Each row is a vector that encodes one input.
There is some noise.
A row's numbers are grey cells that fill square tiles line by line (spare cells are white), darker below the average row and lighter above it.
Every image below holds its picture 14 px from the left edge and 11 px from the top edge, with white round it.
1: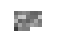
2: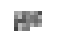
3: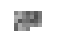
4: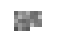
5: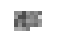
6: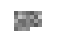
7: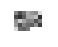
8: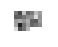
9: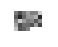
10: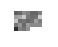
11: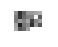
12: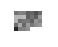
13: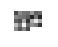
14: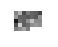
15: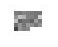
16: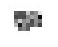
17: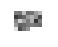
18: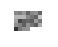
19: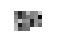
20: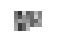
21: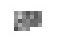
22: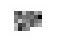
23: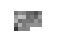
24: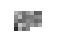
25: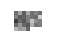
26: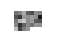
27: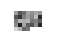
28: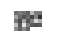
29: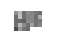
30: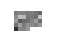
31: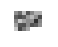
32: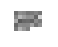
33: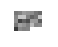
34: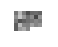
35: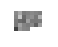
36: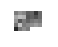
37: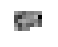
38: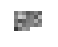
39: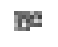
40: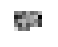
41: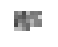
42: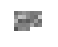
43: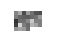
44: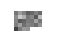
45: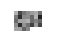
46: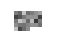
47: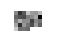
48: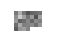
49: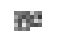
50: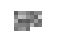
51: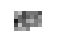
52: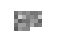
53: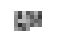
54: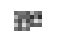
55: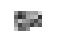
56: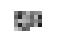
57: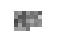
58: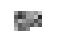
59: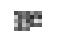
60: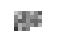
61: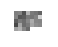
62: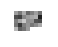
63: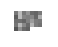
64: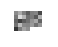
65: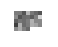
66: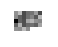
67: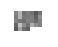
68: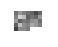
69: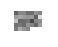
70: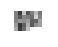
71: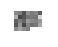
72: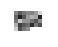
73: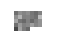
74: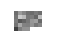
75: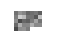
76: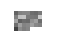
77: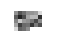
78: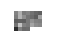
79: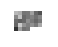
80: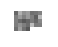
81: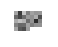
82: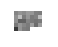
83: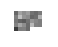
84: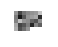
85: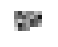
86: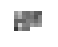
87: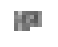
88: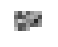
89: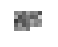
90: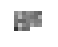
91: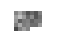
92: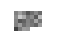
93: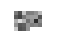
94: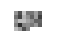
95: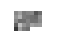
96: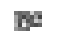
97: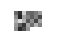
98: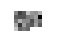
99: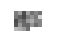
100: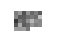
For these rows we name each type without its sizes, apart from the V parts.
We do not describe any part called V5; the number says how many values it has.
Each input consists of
either a true/false value and a value of V5, or a list of points on a line.
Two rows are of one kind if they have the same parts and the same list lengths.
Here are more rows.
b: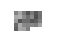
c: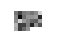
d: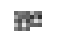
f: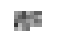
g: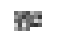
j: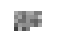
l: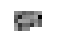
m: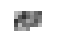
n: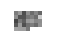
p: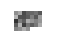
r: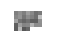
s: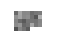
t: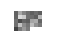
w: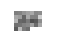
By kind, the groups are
b, t
c, l
d, g
f, m, n, p
j, r, s, w

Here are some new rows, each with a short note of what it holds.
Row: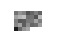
a list of two items
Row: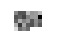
a true/false value and a value of V5
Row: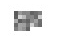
a list of two items
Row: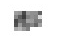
a list of one item
